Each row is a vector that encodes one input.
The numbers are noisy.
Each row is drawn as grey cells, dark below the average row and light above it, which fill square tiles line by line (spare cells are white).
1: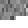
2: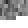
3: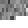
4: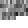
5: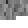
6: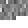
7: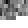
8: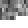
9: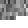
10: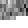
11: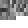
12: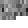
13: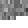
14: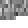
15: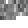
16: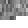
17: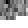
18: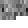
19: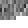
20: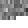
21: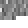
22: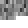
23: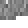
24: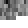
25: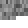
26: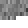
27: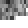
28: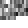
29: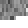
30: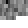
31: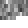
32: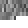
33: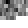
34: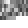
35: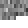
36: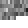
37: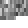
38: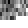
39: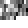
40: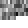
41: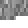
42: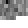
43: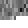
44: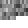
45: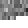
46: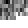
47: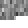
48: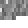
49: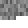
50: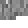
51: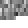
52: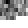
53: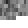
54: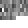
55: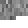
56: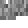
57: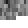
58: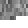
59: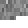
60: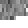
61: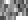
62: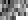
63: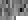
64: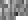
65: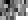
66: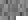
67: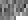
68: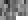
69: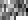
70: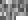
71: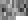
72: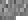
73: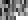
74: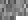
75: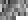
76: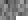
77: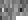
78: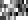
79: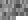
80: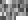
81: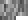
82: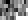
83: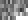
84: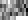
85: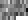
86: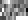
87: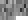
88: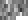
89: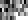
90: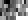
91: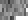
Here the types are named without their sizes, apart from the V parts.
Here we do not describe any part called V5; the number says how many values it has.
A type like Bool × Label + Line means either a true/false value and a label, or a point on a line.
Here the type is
(Bool × Bool × Bool + Label) × V5.
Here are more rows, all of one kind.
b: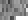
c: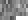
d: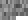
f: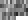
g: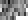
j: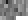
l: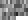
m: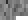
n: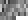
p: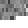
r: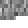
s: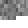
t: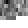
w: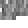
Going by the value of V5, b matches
c, p and r.
